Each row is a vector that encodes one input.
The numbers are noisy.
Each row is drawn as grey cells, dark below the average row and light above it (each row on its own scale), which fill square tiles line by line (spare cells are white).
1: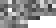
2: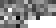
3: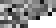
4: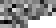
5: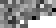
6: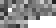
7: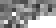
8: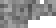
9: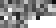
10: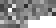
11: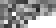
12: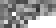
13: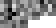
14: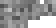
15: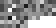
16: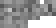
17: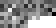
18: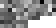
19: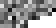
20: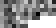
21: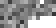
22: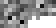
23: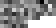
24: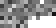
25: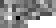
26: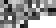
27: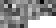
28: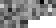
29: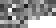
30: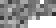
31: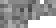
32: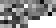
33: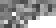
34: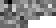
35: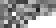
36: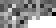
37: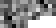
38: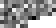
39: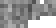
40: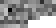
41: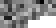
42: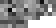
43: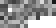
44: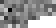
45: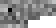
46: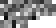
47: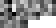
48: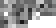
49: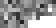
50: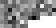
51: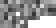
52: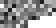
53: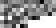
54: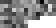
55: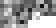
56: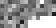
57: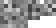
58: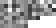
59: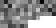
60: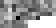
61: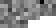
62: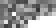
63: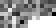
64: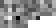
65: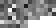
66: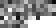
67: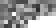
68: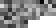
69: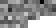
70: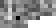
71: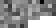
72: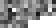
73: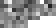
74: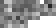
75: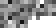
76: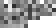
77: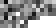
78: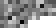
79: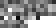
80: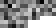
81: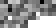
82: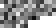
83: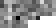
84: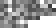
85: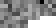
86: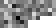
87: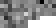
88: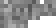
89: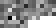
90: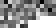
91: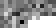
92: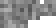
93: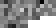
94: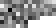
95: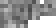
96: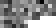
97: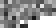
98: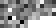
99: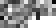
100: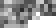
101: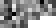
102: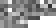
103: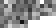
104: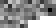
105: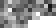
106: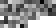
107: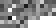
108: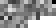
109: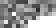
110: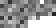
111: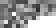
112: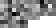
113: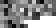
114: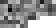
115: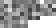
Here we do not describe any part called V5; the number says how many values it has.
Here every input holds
a list of up to two items, each a true/false value and a value of V5.
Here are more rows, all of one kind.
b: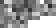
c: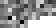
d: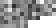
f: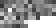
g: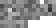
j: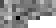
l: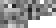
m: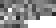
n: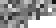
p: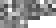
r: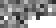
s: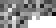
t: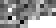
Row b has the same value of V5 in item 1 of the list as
c and t.
